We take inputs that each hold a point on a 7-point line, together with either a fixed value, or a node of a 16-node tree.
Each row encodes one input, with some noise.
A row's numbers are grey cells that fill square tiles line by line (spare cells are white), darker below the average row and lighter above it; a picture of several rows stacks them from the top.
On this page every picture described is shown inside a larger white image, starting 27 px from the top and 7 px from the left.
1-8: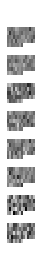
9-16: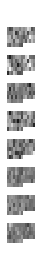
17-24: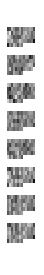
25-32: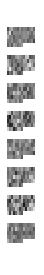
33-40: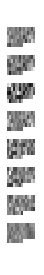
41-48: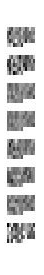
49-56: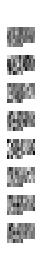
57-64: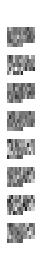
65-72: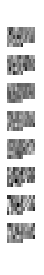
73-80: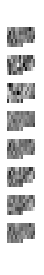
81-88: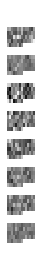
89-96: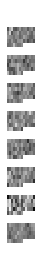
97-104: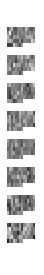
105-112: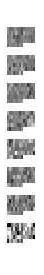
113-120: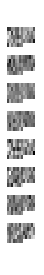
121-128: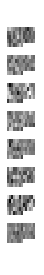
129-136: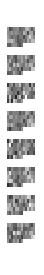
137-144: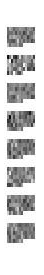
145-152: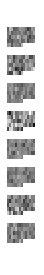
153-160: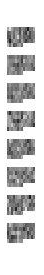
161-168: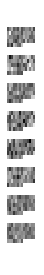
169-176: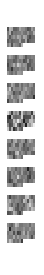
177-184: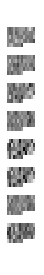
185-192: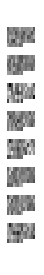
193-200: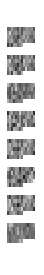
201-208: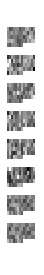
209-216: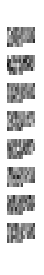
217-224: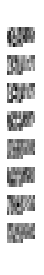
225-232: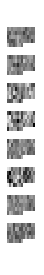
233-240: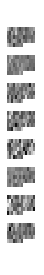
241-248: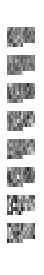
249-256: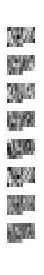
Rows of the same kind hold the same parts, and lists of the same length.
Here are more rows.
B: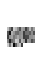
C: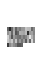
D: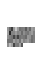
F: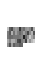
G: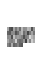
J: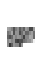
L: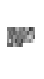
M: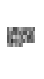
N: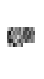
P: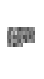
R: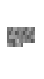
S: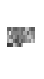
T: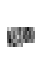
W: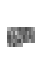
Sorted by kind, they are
B, D, M, N, P, R, T, W
C, F, G, J, L, S

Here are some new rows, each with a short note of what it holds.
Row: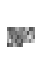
a point on a 7-point line
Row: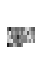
a point on a 7-point line
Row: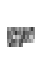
a point on a 7-point line
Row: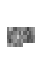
a point on a 7-point line and a node of a 16-node tree
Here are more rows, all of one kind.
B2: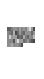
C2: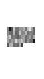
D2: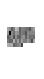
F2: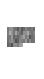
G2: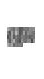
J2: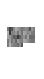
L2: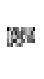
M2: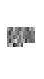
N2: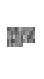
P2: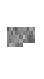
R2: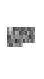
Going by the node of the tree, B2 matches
D2, L2, P2 and R2.
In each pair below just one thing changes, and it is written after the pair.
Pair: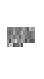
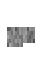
the node of the tree
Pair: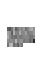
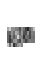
the place on the 7-point line
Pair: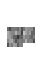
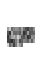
the place on the 7-point line
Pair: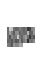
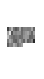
the node of the tree
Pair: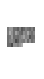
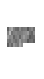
the place on the 7-point line
